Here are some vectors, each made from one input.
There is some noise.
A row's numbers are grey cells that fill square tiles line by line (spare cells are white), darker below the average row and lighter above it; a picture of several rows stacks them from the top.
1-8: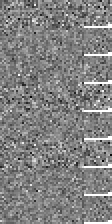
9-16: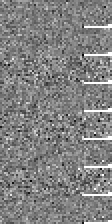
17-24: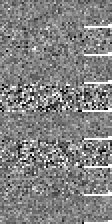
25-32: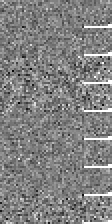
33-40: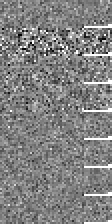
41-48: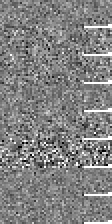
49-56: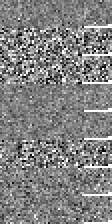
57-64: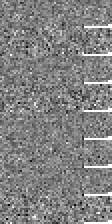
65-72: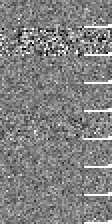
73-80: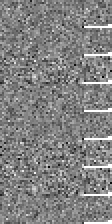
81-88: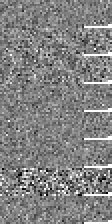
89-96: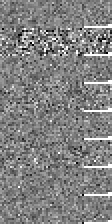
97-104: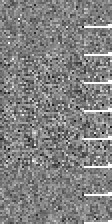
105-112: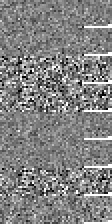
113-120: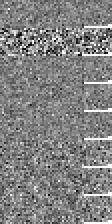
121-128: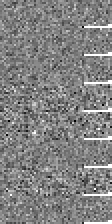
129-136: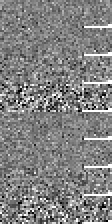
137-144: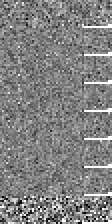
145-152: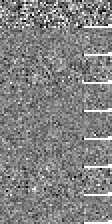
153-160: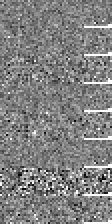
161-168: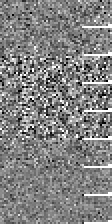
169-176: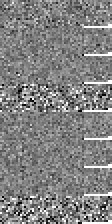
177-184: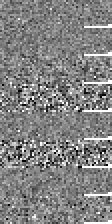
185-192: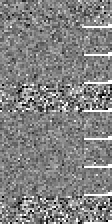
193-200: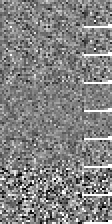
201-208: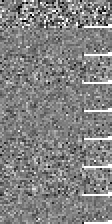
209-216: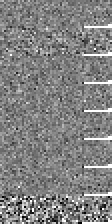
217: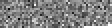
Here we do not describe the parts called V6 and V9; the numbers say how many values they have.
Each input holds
a true/false value, together with either one of 7 labels, a value of V6 and a value of V9, or one of 10 labels.
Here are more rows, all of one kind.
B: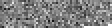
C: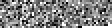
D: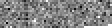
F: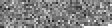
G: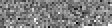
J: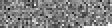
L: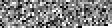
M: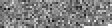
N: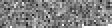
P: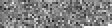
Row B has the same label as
F, L, M and P.
